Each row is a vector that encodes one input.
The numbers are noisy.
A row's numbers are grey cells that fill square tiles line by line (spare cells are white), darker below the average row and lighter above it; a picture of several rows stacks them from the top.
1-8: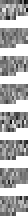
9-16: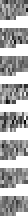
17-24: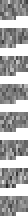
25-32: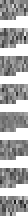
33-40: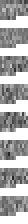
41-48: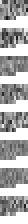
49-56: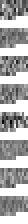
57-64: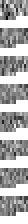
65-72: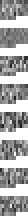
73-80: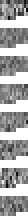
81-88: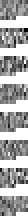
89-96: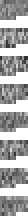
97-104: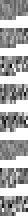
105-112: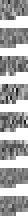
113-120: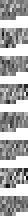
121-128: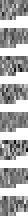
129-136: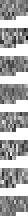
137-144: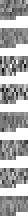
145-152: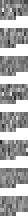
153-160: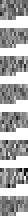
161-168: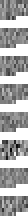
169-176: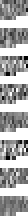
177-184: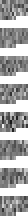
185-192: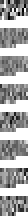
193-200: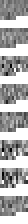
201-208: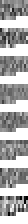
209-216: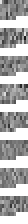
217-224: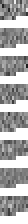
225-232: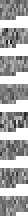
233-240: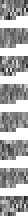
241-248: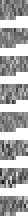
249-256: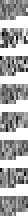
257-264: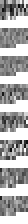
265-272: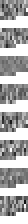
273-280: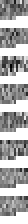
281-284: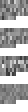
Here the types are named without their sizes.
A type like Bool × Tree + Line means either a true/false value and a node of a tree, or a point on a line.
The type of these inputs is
(Label × Label + Unit) × List(Line).
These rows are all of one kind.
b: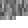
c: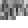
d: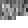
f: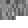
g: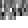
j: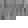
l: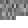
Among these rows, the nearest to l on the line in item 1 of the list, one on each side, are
b and d.
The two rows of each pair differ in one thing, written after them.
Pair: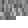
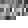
the place on the line in item 1 of the list
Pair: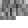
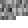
the place on the line in item 1 of the list
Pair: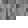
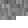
one of the two labels
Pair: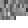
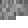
the place on the line in item 1 of the list
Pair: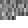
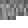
one of the two labels
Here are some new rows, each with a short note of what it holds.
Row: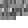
a list of three items
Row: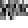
a list of three items
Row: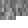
two labels, together with the empty list
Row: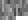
two labels, together with a list of two items
